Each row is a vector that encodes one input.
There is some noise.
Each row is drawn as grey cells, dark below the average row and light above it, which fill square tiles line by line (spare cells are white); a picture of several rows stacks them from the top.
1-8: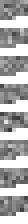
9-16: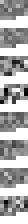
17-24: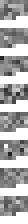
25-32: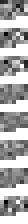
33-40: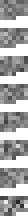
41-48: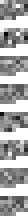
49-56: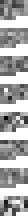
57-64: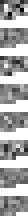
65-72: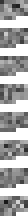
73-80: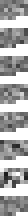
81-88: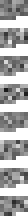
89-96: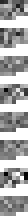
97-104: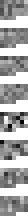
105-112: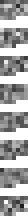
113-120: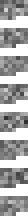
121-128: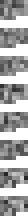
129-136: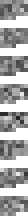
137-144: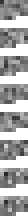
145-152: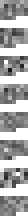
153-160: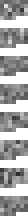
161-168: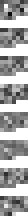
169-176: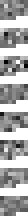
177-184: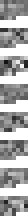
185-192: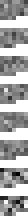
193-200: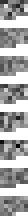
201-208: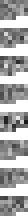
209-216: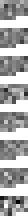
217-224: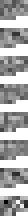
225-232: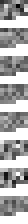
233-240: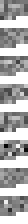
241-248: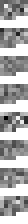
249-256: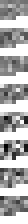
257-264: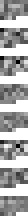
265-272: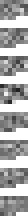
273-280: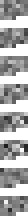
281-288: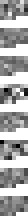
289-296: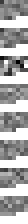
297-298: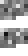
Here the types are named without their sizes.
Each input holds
a point on a circle.
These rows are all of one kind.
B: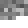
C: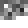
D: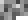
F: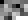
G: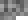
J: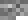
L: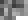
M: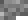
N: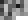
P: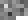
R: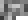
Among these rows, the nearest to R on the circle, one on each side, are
G and J.
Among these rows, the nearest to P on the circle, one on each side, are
C and M.
